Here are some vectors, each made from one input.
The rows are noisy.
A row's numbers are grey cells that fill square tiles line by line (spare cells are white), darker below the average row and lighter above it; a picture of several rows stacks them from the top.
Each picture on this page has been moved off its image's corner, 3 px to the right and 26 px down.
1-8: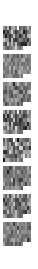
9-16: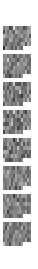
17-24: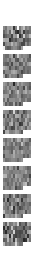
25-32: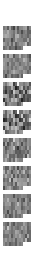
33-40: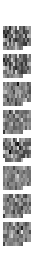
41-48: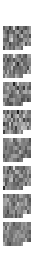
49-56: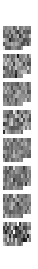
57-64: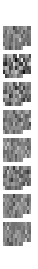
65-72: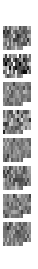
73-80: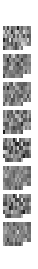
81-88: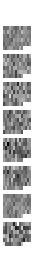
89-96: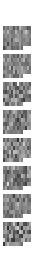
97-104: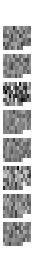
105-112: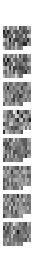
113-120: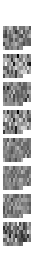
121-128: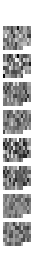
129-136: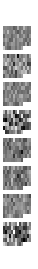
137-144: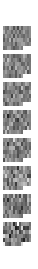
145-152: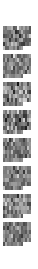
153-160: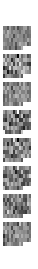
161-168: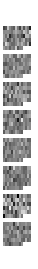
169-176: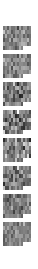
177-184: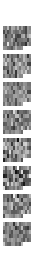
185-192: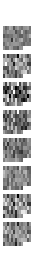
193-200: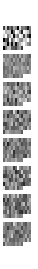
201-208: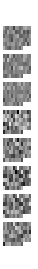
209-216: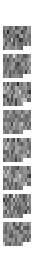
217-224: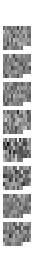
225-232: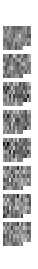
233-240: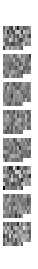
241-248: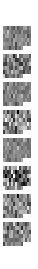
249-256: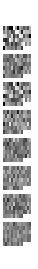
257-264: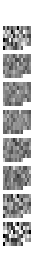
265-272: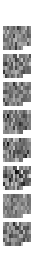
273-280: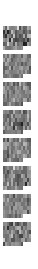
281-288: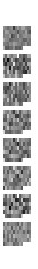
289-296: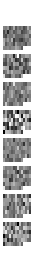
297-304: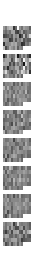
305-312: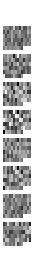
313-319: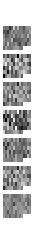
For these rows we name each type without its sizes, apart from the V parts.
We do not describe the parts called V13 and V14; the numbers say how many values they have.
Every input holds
either a point on a circle and a value of V14, or a fixed value, or a true/false value and a value of V13.
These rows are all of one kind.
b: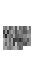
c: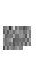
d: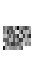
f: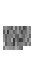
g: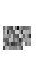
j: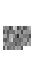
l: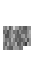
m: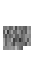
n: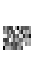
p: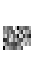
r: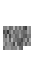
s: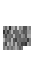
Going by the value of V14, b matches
c, f and m.
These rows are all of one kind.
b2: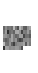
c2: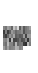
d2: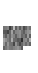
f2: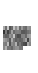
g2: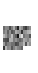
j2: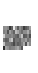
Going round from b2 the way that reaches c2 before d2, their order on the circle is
b2, c2, f2, g2, j2, d2.
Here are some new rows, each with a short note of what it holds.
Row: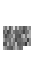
a point on a circle and a value of V14
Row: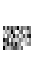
a true/false value and a value of V13
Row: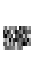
a point on a circle and a value of V14
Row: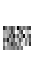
a fixed value
